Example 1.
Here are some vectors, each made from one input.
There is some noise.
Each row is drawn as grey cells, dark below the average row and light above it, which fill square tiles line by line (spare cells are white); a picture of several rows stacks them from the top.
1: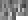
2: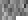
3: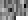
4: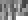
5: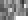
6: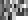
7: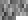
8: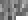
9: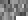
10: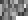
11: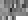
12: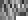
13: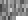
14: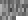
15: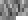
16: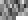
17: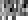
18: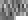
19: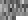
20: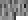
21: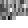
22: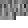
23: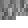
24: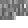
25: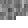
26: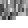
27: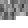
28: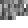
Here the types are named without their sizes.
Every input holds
three true/false values.
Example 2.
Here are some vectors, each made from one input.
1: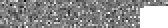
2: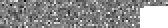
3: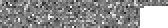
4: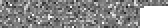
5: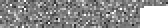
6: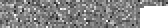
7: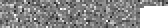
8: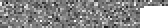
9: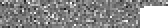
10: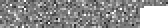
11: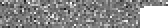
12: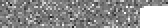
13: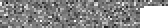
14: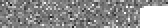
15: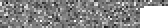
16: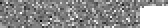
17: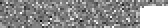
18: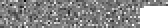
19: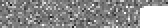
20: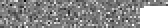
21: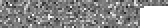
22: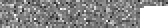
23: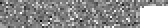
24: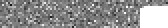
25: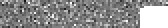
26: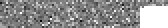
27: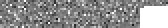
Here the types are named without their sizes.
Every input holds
three true/false values.
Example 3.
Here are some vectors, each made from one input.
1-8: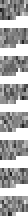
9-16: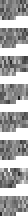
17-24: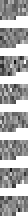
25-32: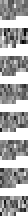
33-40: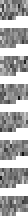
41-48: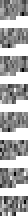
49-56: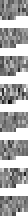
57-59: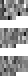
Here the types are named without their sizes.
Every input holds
four true/false values.
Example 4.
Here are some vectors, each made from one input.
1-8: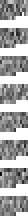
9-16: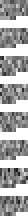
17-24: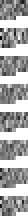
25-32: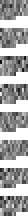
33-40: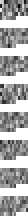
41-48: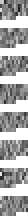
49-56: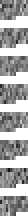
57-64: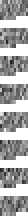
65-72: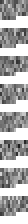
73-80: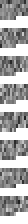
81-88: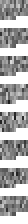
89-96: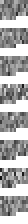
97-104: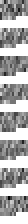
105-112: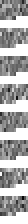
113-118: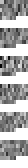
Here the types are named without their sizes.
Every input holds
four true/false values.
